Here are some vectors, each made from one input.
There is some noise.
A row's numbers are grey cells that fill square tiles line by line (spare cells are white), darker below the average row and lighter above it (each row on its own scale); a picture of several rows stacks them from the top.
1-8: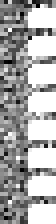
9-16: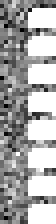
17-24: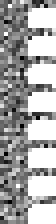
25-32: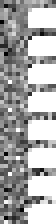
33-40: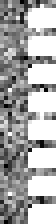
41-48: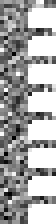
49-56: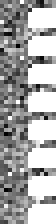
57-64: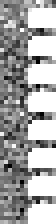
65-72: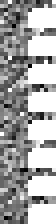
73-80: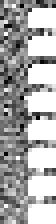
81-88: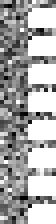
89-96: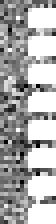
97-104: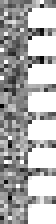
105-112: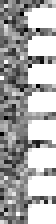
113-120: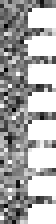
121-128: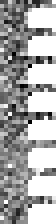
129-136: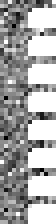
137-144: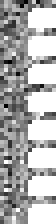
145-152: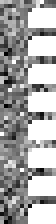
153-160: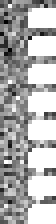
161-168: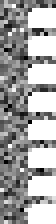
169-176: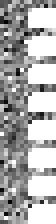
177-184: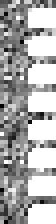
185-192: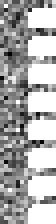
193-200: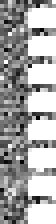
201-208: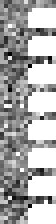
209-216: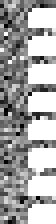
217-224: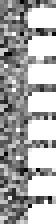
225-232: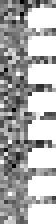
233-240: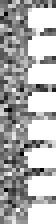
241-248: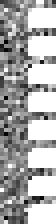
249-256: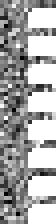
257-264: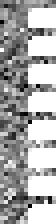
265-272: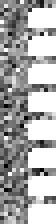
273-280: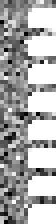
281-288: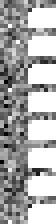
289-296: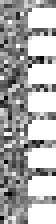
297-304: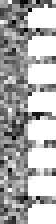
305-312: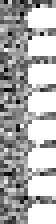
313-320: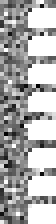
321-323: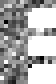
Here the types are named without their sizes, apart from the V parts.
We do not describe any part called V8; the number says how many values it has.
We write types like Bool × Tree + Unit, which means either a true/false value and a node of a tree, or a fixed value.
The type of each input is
Bool × (Circle + V8).
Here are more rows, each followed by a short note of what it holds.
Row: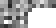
a true/false value and a value of V8
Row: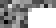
a point on a circle and a true/false value
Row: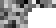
a point on a circle and a true/false value
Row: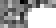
a point on a circle and a true/false value
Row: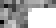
a true/false value and a value of V8
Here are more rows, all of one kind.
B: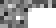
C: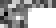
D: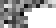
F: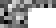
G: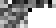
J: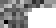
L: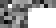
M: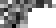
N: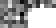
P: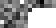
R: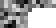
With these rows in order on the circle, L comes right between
F and P.
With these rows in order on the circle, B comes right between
C and R.
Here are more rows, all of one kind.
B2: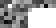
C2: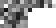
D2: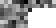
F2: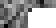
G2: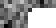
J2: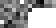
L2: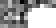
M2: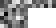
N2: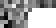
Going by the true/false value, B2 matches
L2 and M2.
